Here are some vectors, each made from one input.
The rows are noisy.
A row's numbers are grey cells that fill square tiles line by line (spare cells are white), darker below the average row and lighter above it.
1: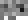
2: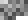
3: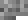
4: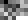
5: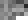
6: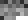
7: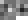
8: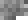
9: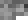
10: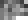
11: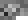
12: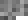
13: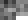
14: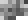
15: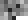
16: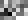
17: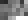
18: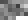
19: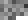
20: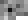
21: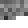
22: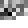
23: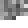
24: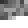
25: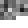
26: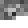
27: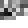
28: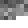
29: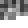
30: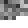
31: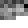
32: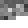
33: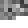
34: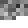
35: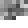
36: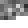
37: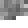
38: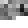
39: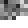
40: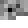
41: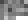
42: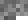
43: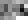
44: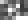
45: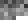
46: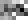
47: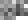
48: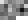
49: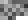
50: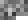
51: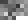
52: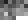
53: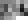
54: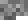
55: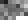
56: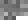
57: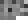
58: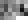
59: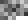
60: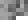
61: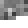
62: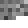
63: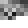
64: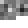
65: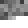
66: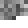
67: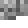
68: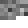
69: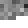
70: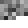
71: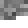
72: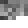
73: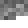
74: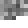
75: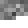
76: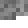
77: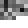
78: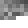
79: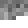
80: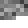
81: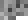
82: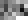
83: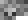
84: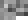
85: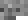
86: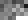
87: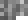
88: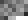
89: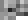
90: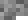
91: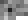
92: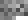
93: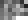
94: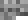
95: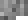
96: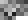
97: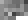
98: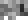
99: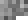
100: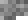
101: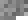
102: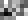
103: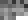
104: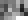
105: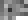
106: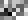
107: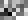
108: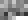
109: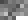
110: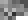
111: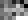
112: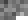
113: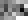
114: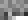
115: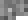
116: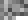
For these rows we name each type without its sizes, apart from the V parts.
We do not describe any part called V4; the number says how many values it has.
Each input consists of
a list of items, each a true/false value and a value of V4.
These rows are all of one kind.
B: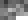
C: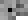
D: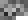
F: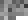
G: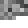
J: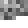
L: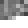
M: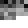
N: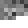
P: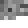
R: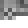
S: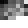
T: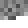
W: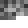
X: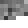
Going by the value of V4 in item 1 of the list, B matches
D, M, N and T.
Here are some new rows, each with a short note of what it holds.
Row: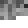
a list of three items
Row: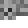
a list of three items
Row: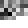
the empty list
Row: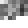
a list of one item
